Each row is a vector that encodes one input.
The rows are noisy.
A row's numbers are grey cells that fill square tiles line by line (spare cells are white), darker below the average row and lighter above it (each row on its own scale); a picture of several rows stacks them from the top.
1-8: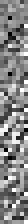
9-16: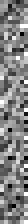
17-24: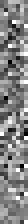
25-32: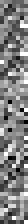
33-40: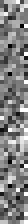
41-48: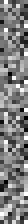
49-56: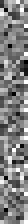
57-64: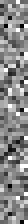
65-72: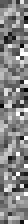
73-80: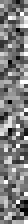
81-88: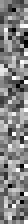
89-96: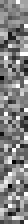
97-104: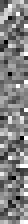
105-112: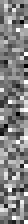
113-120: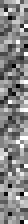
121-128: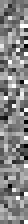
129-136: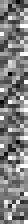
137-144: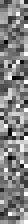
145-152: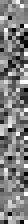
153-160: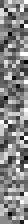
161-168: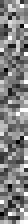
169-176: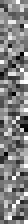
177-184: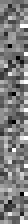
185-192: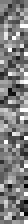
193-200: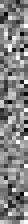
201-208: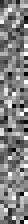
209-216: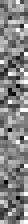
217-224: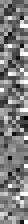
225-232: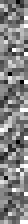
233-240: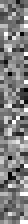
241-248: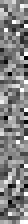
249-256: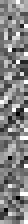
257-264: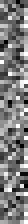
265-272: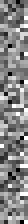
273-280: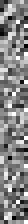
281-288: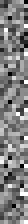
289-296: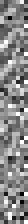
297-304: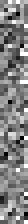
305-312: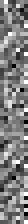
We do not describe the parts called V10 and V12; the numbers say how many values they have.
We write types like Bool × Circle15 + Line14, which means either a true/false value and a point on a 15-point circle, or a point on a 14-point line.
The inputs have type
(Line5 + Line8) × V10 + Line7 + V12.
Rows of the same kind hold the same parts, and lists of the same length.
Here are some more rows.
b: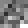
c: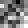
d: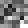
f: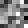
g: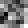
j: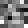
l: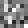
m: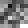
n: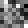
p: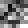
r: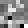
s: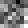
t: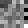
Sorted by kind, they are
b, c, d, g, m, p, s
f, j, t
l, n
r

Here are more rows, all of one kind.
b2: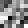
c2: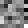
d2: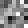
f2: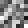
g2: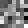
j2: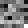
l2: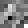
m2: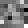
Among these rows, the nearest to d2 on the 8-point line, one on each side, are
b2 and g2.
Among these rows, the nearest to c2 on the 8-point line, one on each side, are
g2 and j2.
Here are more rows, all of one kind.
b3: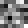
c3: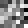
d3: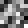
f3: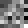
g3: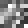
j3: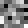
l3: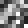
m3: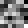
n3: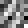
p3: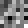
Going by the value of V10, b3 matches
d3, l3 and m3.
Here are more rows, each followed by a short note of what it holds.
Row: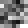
a value of V12
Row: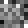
a point on a 7-point line
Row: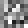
a point on a 7-point line
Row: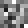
a point on a 5-point line and a value of V10
